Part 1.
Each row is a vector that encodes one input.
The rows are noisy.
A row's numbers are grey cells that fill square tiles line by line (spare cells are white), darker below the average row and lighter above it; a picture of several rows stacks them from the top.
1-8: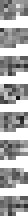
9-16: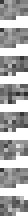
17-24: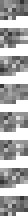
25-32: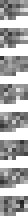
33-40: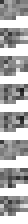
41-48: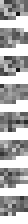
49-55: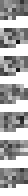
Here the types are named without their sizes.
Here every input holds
a label.
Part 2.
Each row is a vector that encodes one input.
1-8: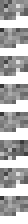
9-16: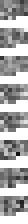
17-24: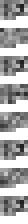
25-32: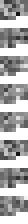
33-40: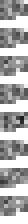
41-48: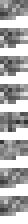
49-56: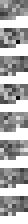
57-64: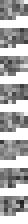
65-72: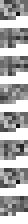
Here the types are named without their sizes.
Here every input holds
a label.
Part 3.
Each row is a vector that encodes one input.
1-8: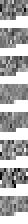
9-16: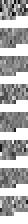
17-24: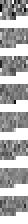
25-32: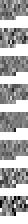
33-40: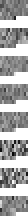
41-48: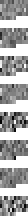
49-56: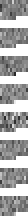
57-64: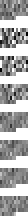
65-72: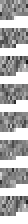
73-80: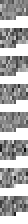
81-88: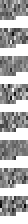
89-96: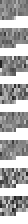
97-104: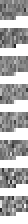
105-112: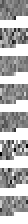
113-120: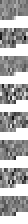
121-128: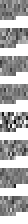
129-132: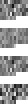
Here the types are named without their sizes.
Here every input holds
either a fixed value, or three true/false values.
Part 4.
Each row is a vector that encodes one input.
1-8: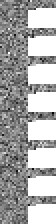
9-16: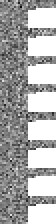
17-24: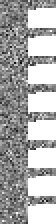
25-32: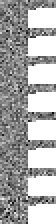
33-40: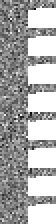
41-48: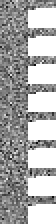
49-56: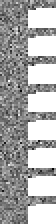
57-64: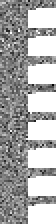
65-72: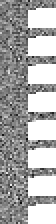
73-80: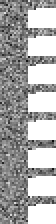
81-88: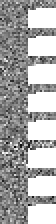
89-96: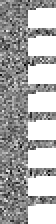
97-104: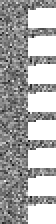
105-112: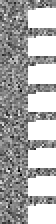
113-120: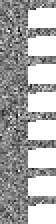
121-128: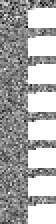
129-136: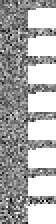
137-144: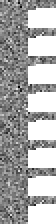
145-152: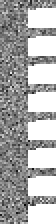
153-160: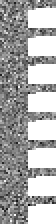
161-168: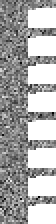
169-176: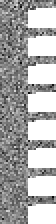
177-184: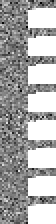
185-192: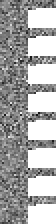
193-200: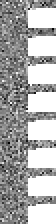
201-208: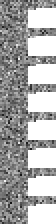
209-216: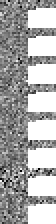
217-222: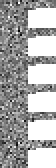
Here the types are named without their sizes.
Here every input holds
a point on a circle.
